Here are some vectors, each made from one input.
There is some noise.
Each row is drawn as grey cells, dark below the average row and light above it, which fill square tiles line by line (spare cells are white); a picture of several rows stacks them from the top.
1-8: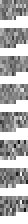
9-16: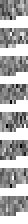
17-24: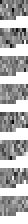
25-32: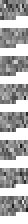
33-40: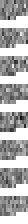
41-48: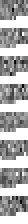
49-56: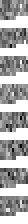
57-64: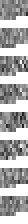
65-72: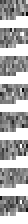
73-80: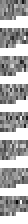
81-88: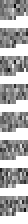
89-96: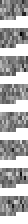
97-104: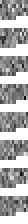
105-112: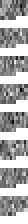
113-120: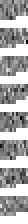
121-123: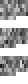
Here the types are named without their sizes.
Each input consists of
a point on each of three lines.
